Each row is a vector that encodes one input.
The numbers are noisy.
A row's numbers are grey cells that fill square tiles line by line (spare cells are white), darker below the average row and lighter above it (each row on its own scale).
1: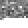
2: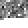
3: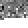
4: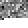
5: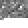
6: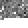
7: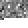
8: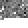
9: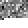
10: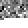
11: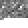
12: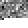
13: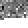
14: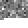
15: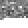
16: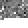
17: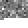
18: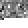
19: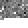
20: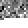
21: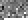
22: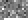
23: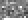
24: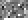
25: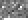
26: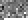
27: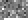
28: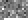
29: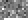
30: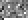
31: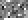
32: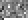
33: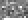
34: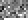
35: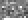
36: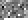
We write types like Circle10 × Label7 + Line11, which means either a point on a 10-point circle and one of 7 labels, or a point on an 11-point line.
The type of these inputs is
Label5 + Line4.
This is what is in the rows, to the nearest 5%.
About 50% of them hold one of 5 labels. The rest hold a point on a 4-point line.
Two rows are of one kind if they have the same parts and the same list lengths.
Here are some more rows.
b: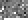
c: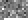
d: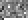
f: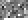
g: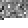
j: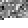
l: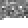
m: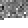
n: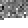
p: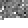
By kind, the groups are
b, c, l, p
d, f, g, j, m, n

